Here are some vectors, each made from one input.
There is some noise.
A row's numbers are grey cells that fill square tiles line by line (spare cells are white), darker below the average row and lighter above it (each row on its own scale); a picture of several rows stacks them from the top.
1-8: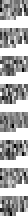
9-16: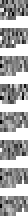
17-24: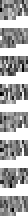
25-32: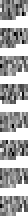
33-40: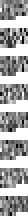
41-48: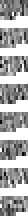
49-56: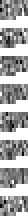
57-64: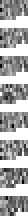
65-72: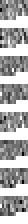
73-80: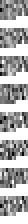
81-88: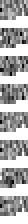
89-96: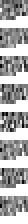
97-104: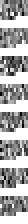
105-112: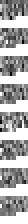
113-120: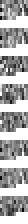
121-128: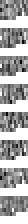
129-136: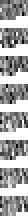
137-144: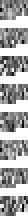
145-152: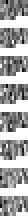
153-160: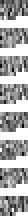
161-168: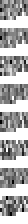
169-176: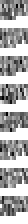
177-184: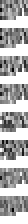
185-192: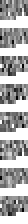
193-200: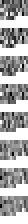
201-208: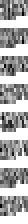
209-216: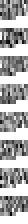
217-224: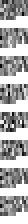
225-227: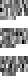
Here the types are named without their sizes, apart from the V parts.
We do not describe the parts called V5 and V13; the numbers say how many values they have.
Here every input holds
a value of V5 and a value of V13, together with either a point on a circle and a true/false value, or a fixed value.
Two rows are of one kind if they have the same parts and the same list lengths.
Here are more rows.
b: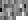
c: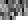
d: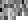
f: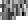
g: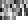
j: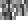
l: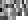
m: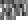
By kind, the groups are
b, d, g, l
c, f, j, m

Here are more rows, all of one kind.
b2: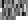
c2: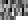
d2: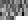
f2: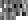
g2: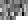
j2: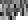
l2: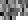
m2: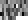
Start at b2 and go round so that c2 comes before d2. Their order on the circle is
b2, c2, l2, j2, m2, g2, d2, f2.
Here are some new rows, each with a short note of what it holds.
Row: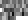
a point on a circle, a true/false value, a value of V5 and a value of V13
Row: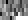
a point on a circle, a true/false value, a value of V5 and a value of V13
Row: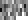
a value of V5 and a value of V13
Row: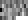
a value of V5 and a value of V13
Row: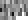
a value of V5 and a value of V13
